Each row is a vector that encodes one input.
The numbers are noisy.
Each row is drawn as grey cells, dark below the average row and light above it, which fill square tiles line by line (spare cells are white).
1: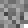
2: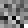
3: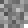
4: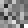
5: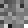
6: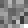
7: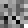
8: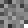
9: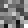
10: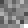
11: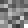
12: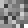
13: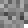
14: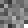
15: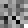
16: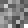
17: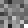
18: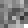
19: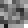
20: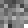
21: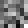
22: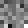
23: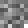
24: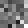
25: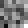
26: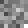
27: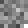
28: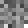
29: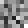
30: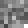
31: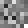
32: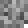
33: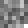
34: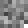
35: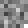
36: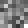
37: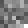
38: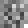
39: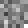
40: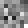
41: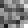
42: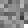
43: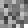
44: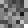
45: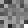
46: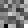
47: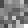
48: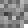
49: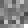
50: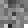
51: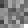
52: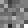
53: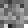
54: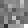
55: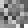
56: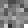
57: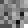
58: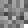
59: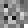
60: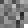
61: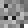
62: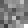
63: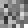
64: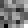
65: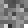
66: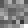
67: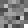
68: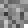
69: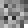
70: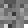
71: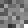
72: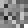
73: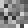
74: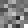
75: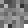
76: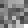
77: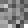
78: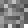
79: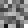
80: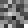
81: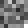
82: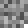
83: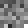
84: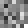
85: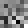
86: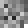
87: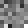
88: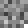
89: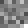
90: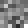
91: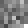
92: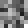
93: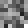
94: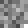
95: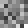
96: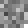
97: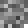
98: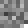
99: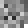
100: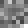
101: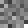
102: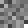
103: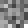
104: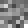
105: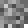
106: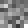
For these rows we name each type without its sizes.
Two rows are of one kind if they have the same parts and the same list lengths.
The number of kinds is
2.
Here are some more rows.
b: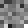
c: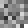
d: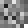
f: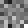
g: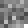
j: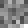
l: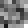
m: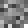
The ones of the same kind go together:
b, c, d, f, g, j, m
l

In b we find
a label and four true/false values.
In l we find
two labels.
